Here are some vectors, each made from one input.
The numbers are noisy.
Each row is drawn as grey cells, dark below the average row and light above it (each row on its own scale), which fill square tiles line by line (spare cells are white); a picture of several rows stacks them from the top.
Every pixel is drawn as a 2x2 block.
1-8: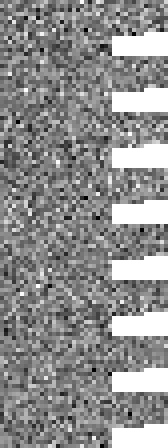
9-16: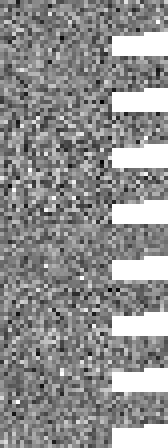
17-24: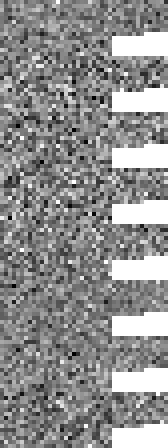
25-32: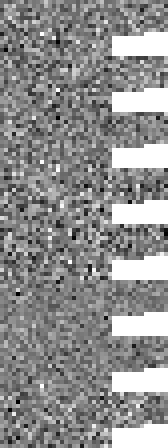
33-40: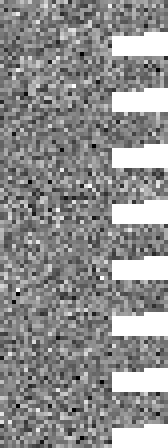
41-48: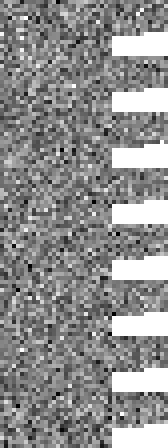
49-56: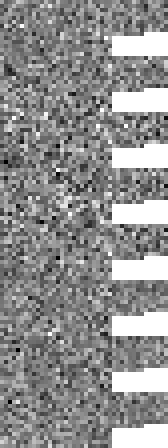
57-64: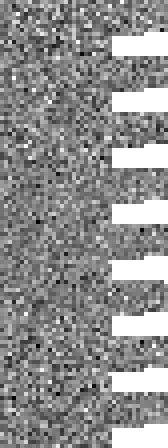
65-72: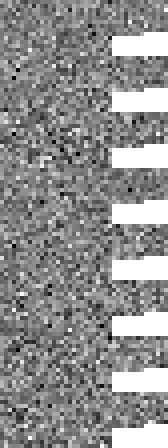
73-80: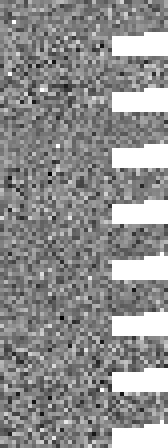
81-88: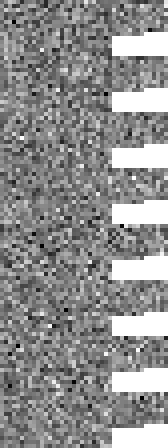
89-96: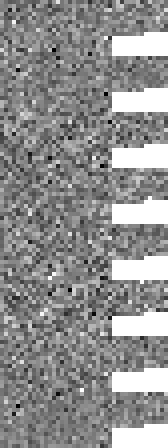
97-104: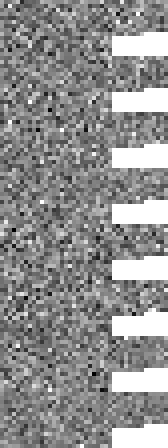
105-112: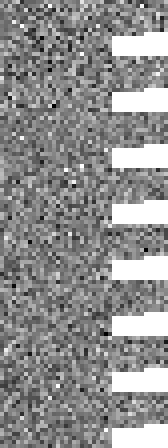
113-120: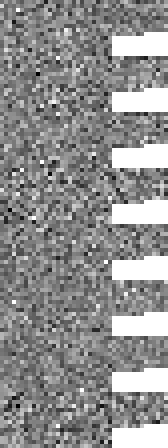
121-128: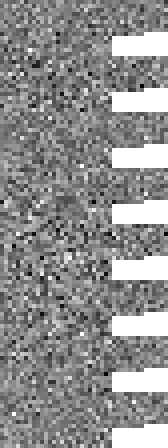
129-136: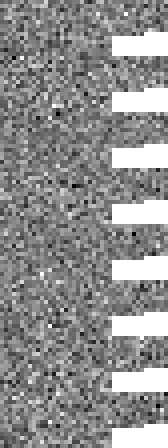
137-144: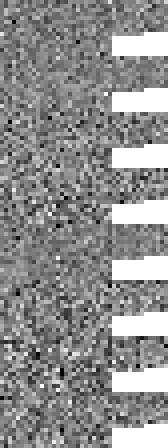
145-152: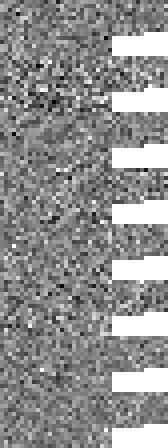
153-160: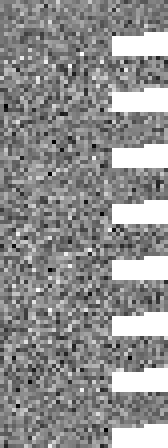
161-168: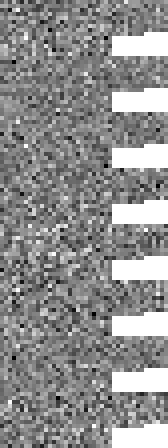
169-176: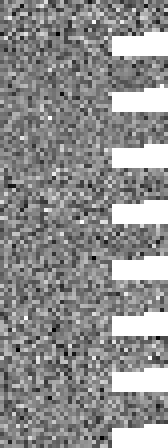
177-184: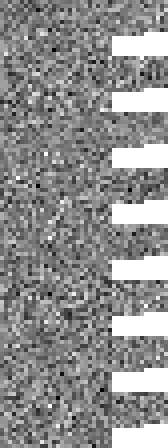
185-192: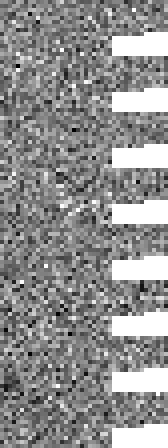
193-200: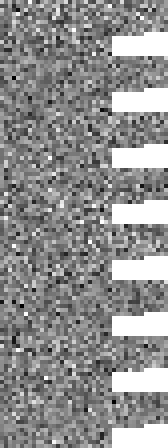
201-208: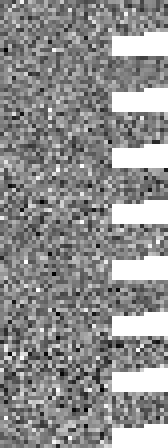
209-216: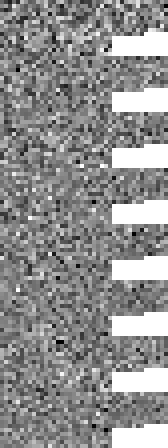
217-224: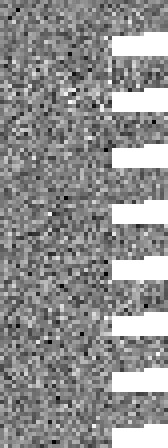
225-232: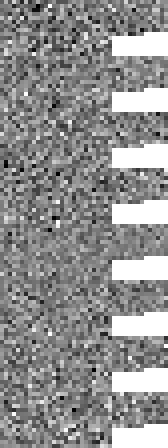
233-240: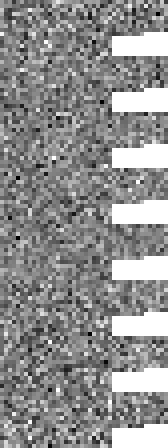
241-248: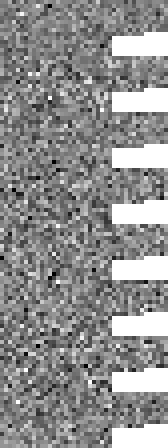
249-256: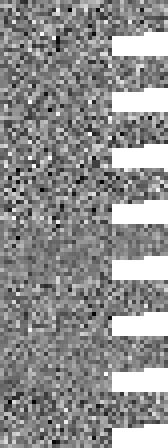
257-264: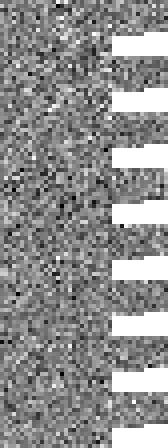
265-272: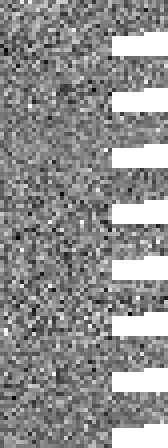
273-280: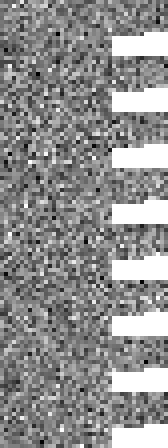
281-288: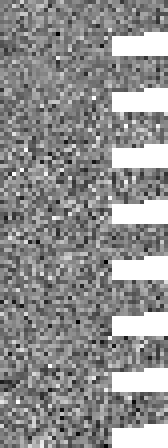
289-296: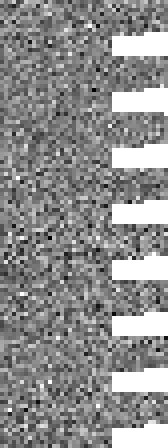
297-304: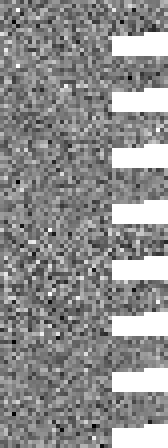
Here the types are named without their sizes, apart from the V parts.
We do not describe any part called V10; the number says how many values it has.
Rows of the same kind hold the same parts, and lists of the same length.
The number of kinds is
2.
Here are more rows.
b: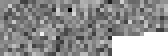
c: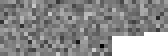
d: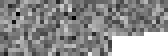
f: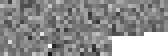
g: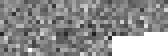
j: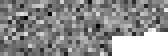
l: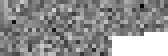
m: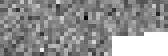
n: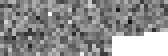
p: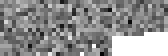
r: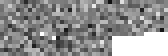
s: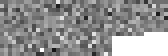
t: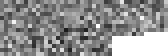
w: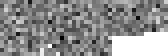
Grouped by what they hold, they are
b, f, g, j, m, r, s, t
c, d, l, n, p, w

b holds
a label, a node of a tree and a value of V10.
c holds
a point on a line and a value of V10.
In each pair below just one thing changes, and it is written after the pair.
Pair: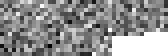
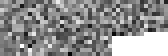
the value of V10
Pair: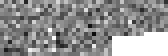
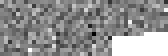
the label
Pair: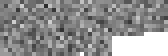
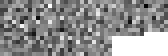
the node of the tree
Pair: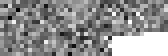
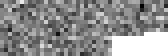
the value of V10
